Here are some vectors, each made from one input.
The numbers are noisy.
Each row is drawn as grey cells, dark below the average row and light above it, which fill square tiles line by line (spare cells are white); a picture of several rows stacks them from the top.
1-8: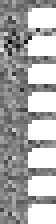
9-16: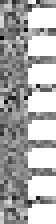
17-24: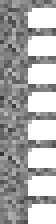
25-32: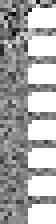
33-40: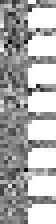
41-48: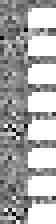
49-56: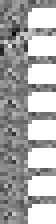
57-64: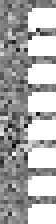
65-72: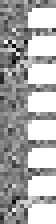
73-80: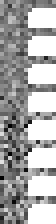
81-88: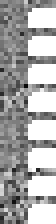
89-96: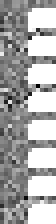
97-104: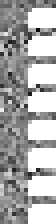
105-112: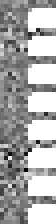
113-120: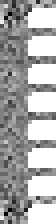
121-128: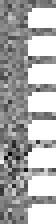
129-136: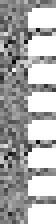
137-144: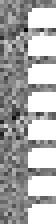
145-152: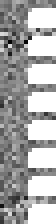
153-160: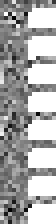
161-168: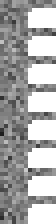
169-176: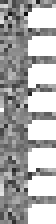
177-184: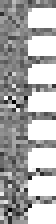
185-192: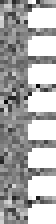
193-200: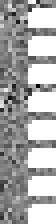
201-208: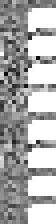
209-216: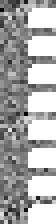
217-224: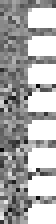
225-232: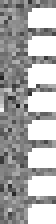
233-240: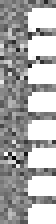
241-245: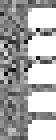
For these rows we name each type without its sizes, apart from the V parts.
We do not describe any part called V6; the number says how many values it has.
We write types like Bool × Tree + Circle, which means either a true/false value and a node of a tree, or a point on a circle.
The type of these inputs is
Bool × Bool × Bool × (Circle + List(V6)) + List(Line) + Tree.
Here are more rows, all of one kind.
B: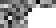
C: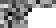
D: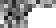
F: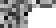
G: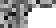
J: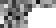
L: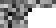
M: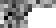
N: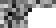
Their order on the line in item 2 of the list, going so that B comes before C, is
D, J, B, C, N, L, G, M, F.
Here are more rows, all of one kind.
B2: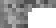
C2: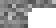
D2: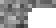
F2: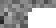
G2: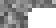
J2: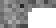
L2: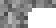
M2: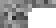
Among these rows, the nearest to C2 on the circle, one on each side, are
D2 and G2.
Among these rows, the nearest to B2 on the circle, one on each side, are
J2 and M2.
